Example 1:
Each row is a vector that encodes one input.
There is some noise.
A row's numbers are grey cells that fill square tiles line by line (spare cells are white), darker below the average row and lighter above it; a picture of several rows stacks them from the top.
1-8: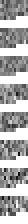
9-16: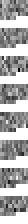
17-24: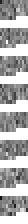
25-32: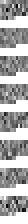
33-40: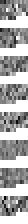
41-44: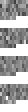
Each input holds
one of 6 labels.
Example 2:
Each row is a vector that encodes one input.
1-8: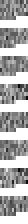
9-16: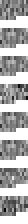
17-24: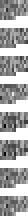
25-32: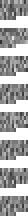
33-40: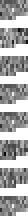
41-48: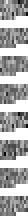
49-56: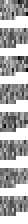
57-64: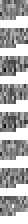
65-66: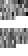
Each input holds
a point on an 8-point line.
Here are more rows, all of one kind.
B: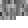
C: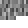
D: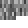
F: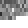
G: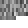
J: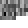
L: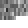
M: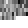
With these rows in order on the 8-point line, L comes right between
D and F.
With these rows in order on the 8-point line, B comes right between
C and F.
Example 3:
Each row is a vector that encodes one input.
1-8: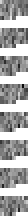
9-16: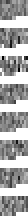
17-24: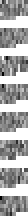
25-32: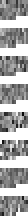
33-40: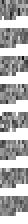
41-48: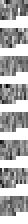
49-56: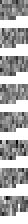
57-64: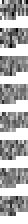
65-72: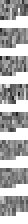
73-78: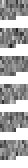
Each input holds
four true/false values.
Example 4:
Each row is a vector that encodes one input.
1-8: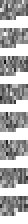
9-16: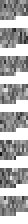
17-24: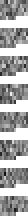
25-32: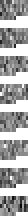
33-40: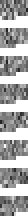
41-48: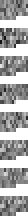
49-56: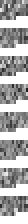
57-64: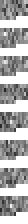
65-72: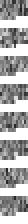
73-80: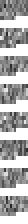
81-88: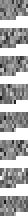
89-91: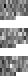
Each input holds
one of 7 labels.
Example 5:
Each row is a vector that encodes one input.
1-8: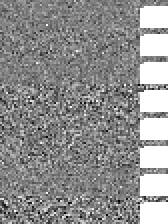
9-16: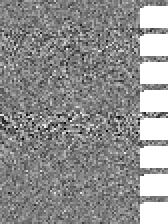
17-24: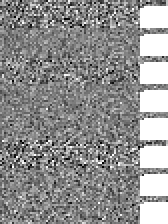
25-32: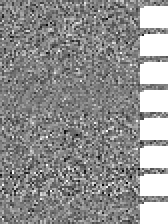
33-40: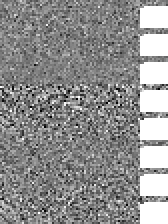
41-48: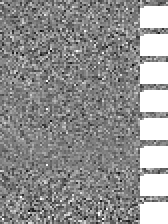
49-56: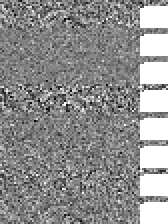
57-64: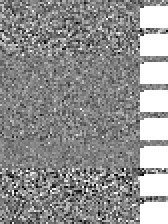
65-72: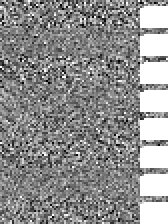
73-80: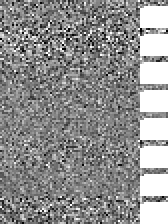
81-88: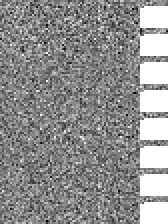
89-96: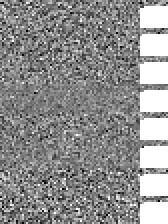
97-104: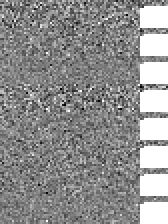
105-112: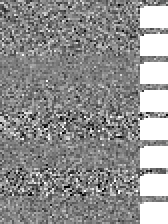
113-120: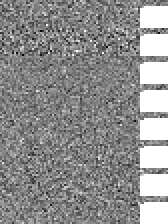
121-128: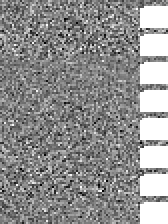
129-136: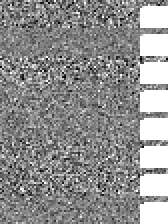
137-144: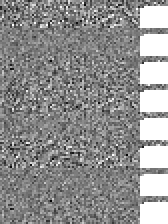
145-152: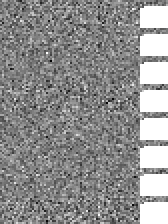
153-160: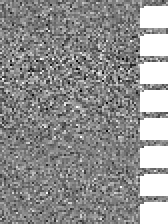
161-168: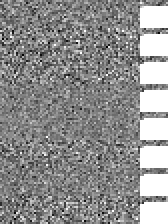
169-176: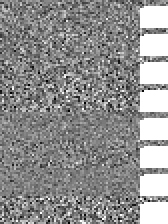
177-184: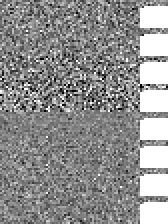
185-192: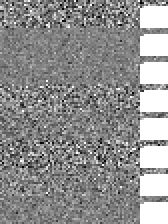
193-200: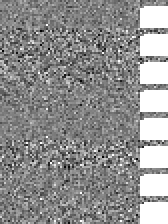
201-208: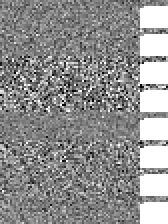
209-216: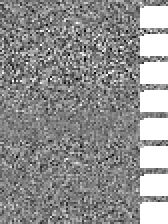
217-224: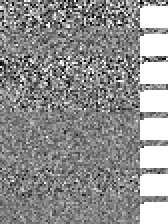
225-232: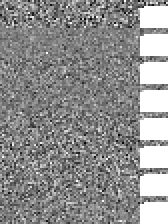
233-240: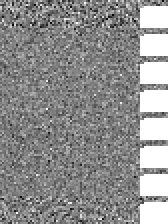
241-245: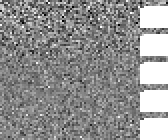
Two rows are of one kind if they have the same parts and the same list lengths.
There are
2 kinds of row.
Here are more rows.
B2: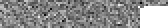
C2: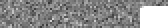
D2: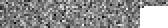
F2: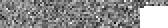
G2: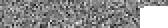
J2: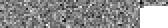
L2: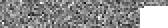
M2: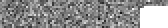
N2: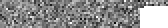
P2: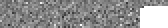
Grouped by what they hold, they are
B2, C2, D2, G2, J2, L2, M2, P2
F2, N2

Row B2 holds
a node of a 10-node tree.
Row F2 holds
a fixed value.
